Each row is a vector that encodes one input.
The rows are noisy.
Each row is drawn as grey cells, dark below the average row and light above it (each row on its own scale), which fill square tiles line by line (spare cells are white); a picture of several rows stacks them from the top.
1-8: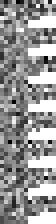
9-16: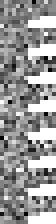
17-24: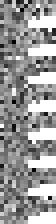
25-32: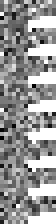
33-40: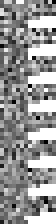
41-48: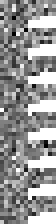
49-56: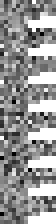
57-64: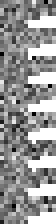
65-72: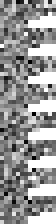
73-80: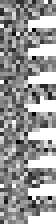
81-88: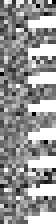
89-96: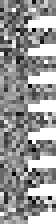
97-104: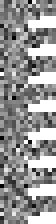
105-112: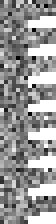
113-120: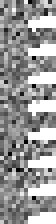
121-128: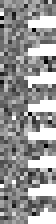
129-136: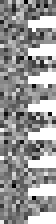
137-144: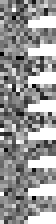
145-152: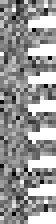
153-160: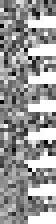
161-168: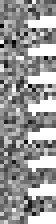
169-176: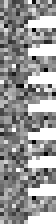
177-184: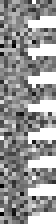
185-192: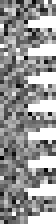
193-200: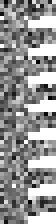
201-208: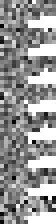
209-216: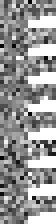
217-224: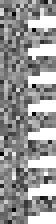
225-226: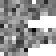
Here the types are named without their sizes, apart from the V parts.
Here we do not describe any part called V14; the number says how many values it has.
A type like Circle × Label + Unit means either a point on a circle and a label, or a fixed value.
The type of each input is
Bool × (Line + V14).
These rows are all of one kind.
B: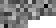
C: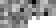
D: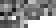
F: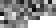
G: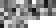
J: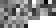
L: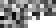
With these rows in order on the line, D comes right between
B and C.
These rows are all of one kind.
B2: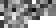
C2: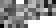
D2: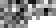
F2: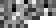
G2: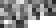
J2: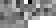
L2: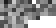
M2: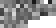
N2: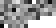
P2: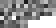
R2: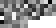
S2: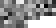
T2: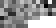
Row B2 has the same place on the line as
F2, L2, M2 and R2.
